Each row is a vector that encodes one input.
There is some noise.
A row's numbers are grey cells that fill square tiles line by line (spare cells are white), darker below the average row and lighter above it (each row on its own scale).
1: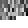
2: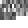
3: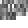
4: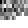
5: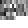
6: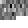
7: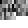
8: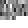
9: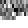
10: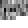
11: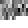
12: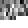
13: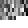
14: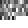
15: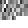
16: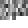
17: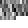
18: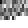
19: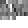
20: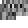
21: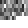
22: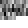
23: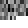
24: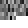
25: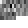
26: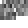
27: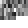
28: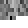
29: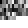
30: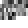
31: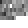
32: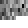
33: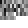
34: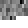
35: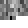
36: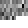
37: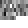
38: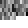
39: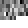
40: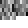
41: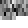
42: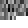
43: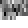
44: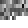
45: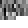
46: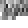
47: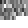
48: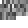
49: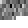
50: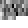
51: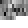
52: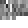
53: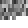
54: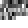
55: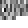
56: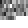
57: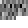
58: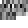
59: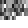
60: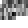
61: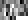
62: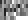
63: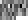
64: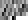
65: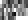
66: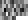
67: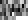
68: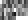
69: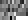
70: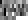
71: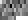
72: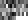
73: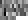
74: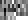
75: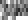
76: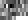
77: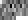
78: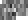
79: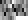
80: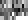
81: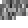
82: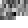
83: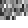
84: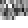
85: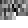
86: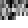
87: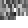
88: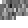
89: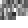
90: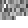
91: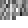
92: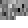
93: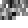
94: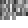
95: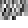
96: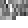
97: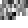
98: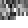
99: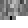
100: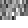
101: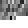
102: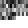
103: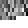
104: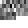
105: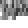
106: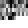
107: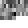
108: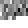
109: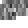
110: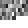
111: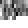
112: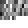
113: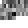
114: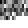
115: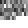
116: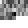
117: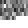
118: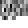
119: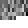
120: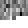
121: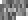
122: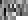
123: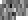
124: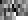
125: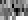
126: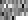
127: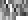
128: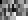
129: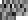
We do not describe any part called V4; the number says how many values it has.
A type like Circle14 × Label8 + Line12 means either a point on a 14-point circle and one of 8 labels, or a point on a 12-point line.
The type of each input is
Line6 + List2(Line5) × V4.
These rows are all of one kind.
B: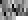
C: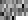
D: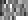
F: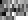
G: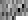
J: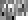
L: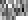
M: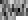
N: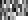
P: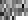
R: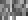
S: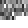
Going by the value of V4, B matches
F and M.
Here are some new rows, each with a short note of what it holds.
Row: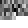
a value of V4, together with a list of one item
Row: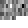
a value of V4, together with a list of one item
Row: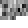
a value of V4, together with a list of two items
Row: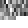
a value of V4, together with a list of two items
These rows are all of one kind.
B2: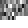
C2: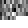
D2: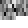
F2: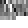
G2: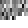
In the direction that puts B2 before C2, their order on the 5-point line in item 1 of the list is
D2, F2, B2, C2, G2.
